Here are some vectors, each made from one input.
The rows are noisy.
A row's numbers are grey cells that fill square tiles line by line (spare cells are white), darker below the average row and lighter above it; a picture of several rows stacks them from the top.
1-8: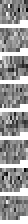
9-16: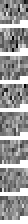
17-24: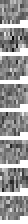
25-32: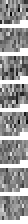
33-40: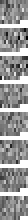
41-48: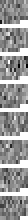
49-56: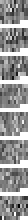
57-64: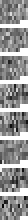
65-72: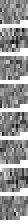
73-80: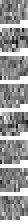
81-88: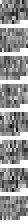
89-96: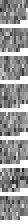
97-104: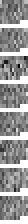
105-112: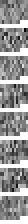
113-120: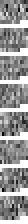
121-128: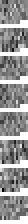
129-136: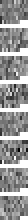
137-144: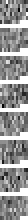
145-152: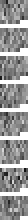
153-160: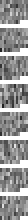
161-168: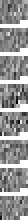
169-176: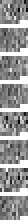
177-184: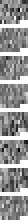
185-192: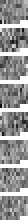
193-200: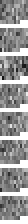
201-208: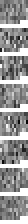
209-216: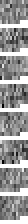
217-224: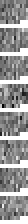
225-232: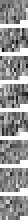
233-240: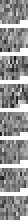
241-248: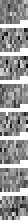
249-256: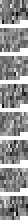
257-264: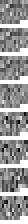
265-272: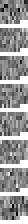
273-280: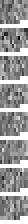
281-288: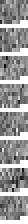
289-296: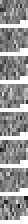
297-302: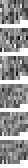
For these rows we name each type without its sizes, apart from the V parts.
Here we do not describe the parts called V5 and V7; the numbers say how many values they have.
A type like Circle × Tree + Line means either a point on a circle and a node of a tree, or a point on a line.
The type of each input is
Bool × V5 + (Circle + Unit) × V7.
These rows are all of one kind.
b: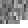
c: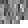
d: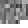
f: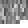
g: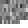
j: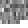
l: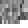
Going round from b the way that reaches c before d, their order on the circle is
b, c, d, g, j, l, f.
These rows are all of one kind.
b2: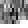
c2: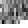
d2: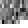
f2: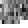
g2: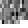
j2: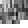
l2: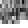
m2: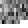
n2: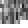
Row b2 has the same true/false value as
j2 and l2.
